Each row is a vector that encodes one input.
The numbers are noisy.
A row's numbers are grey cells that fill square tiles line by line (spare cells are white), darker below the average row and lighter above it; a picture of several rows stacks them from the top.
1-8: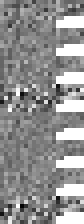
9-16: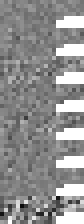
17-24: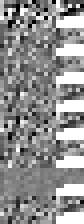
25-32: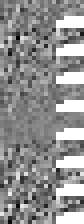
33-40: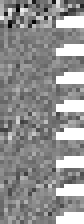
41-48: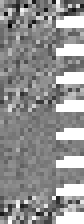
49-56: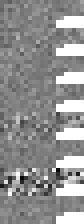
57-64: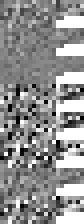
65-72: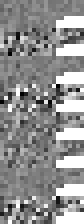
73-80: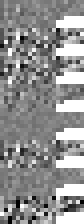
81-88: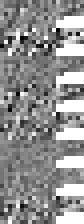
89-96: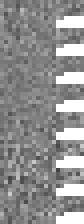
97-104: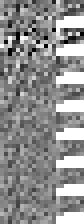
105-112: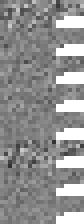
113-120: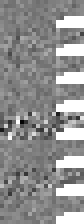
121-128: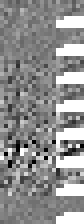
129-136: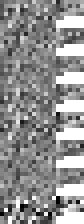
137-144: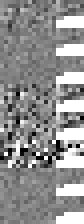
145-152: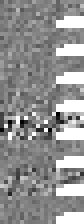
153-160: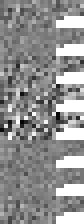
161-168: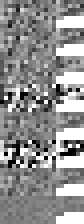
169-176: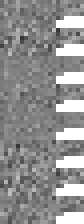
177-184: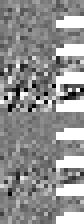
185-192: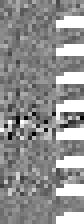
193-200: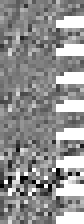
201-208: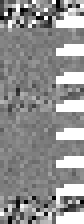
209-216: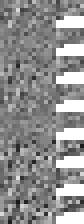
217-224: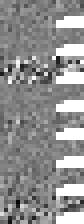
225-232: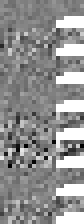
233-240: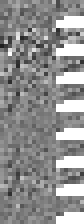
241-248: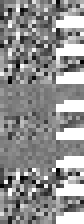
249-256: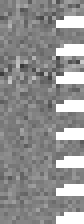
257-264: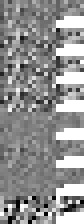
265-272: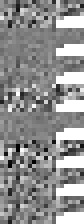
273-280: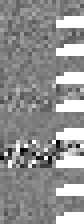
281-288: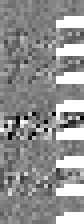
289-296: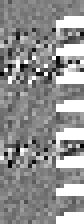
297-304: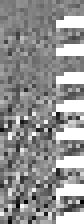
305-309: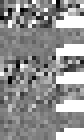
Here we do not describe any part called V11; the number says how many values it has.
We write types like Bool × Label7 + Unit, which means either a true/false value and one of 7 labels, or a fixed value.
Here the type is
(Bool × Circle9 + Unit) × Line8 × V11.
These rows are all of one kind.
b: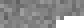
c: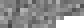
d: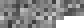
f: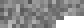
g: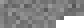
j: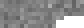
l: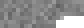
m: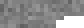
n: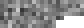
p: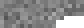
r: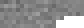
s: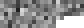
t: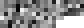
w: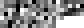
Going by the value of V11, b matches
j, p, s and w.
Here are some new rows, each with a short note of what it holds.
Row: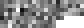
a point on a 9-point circle, a point on an 8-point line, a true/false value and a value of V11
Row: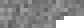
a point on an 8-point line and a value of V11
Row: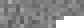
a point on an 8-point line and a value of V11
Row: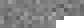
a point on a 9-point circle, a point on an 8-point line, a true/false value and a value of V11
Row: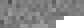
a point on a 9-point circle, a point on an 8-point line, a true/false value and a value of V11
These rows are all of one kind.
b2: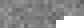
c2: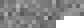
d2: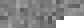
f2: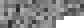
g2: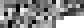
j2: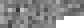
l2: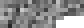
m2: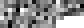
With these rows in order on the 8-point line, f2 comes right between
g2 and j2.
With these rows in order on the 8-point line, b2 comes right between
d2 and m2.
